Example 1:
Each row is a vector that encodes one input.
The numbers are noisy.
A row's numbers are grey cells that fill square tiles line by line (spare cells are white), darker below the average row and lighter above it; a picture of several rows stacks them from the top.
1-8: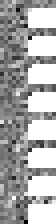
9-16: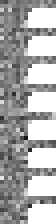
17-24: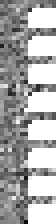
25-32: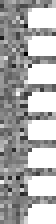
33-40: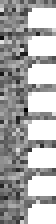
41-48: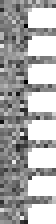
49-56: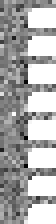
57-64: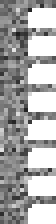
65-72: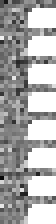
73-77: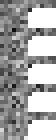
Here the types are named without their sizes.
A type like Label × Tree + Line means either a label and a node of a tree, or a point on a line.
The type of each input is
Bool × Bool × Bool + Label.
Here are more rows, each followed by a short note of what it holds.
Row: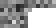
a label
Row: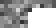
three true/false values
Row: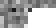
three true/false values
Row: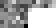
a label
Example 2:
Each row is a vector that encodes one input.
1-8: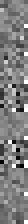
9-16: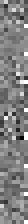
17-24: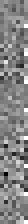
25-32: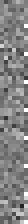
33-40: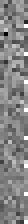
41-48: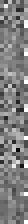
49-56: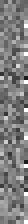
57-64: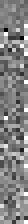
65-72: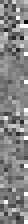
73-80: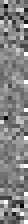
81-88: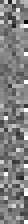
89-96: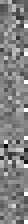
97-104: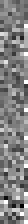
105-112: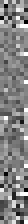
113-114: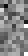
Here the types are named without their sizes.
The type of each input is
(Bool × Bool × Bool × Bool × Bool + Unit) × Line.
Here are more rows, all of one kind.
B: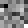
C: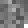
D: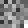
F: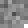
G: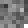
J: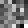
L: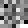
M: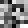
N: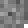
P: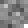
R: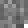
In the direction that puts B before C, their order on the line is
B, D, F, L, P, N, M, C, G, R, J.
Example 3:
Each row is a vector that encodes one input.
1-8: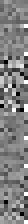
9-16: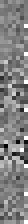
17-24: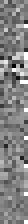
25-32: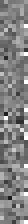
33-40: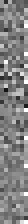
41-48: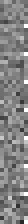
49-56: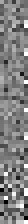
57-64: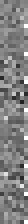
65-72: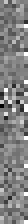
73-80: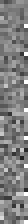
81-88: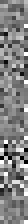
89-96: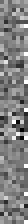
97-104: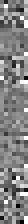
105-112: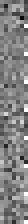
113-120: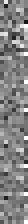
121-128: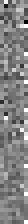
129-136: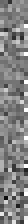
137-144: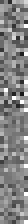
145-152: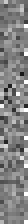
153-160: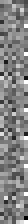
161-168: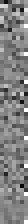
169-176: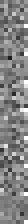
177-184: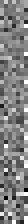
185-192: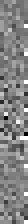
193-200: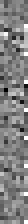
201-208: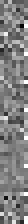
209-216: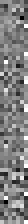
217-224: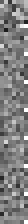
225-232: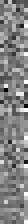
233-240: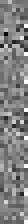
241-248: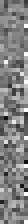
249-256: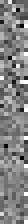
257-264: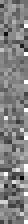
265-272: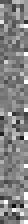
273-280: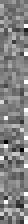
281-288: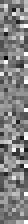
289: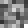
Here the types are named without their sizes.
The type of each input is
Bool × Bool × Bool × Bool × Bool + Line.
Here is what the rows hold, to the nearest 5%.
About 25% of them hold a point on a line. The rest hold five true/false values.
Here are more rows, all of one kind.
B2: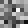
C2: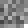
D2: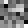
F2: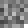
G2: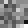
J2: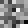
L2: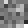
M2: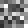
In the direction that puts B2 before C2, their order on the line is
G2, M2, L2, D2, F2, B2, C2, J2.
